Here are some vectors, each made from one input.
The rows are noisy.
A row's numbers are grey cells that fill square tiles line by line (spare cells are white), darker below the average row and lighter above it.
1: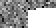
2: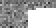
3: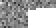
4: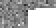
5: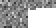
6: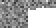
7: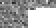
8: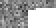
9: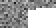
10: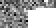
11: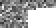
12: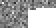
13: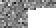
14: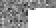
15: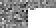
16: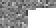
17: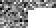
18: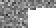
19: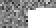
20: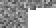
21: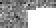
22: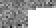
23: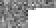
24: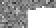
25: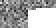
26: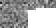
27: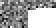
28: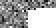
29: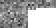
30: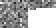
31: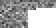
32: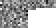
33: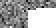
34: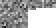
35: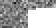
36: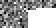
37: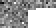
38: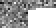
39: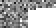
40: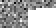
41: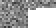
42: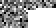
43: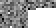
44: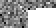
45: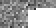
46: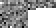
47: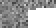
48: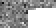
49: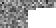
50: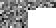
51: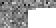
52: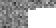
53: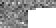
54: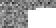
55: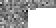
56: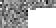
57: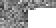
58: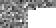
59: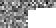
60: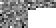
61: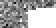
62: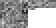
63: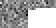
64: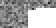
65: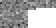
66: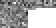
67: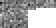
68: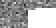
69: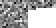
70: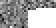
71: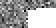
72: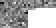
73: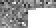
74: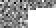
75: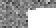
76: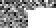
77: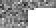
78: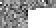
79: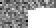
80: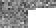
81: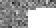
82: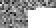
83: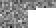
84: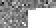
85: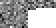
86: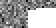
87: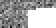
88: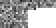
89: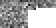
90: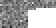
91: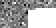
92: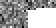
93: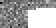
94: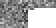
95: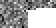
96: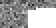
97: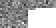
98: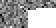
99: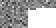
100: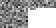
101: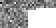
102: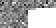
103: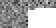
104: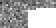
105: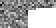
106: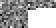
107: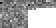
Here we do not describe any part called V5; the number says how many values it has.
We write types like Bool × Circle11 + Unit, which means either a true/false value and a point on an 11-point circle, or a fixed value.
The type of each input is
Line4 × List2(Bool × V5).
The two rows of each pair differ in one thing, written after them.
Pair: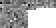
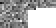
the value of V5 in item 2 of the list
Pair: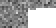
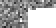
the true/false value in item 2 of the list
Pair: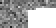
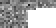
the place on the 4-point line
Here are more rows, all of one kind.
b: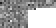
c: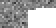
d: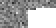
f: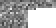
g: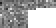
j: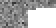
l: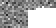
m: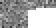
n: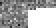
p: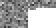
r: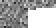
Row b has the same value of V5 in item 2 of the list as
d, f, j and l.
